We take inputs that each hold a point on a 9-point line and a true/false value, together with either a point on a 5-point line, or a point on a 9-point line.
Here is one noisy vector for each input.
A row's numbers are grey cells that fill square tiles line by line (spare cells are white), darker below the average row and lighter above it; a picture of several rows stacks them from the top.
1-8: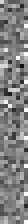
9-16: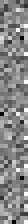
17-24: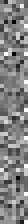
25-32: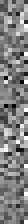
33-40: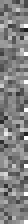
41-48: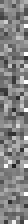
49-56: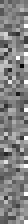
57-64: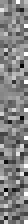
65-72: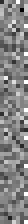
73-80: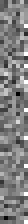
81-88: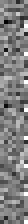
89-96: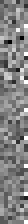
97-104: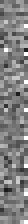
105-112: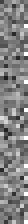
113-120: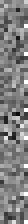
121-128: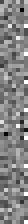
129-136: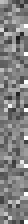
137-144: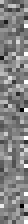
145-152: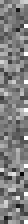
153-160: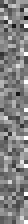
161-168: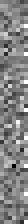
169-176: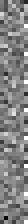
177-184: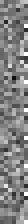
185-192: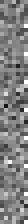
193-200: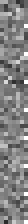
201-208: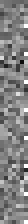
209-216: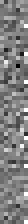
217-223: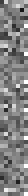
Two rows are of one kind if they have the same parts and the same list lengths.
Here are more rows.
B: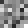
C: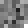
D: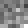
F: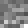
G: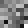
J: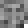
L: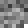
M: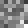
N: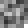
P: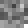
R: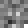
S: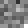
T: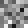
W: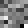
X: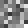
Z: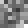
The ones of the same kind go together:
B, C, G, J, M, T, W, X, Z
D, F, L, N, P, R, S

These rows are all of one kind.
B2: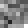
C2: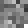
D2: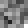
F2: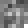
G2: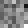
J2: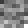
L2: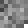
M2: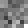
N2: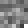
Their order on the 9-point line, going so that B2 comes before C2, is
B2, G2, F2, L2, J2, N2, C2, D2, M2.
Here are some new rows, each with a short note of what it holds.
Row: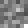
a point on a 5-point line, a point on a 9-point line and a true/false value
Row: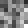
a point on each of two 9-point lines and a true/false value
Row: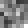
a point on a 5-point line, a point on a 9-point line and a true/false value
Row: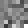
a point on a 5-point line, a point on a 9-point line and a true/false value
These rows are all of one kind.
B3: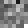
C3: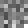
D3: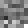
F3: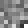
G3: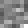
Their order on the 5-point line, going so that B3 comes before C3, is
F3, B3, G3, D3, C3.
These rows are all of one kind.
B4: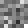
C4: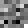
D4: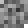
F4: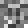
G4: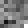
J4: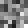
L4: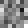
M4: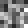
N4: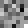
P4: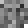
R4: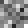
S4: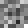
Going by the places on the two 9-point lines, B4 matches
C4, D4, F4 and S4.
